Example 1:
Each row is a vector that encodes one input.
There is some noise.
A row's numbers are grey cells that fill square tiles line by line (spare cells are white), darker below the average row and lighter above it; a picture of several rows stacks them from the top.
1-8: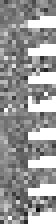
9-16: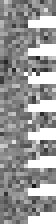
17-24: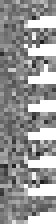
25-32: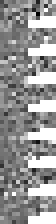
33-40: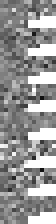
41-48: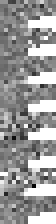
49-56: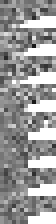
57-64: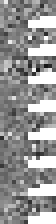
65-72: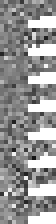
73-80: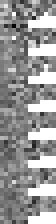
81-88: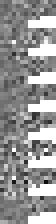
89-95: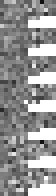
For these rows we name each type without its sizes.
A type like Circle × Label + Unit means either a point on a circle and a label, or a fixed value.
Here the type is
Tree.
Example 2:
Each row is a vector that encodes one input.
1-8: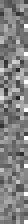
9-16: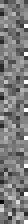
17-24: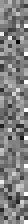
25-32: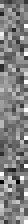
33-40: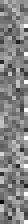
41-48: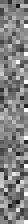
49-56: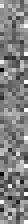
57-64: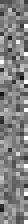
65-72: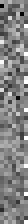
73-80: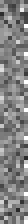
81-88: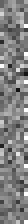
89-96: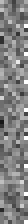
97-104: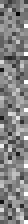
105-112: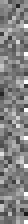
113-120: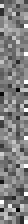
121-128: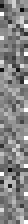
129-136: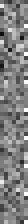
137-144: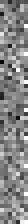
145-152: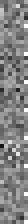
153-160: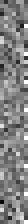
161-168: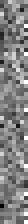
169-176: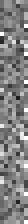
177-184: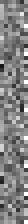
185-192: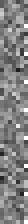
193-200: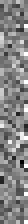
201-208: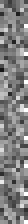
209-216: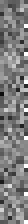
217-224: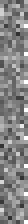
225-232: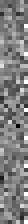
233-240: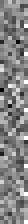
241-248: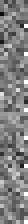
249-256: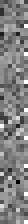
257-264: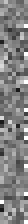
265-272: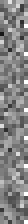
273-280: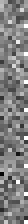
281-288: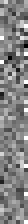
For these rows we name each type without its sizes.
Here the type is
Line × Line.
